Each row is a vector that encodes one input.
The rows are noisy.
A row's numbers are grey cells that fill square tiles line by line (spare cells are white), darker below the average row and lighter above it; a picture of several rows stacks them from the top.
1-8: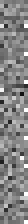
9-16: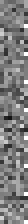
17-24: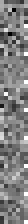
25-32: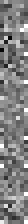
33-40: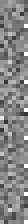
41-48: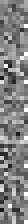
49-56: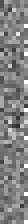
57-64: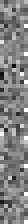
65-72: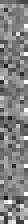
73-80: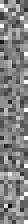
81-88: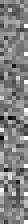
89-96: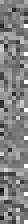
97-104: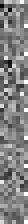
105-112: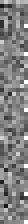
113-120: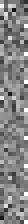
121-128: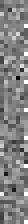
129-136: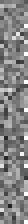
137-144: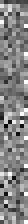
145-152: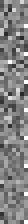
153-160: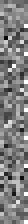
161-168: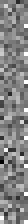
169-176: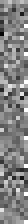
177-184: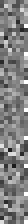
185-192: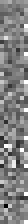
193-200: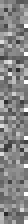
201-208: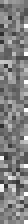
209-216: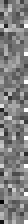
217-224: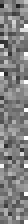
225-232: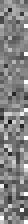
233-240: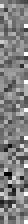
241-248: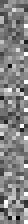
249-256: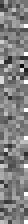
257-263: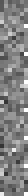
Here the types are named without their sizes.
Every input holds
a point on a line, together with either a point on a line, or four true/false values.
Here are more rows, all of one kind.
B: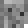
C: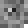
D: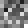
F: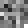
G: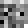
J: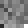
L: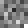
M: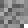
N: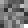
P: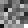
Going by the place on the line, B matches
F and P.
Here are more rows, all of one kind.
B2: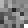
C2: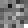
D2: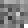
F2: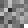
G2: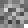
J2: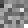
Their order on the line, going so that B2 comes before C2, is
B2, D2, F2, J2, G2, C2.
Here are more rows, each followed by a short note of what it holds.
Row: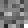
a point on each of two lines
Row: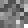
a point on a line and four true/false values
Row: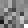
a point on a line and four true/false values
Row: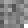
a point on a line and four true/false values
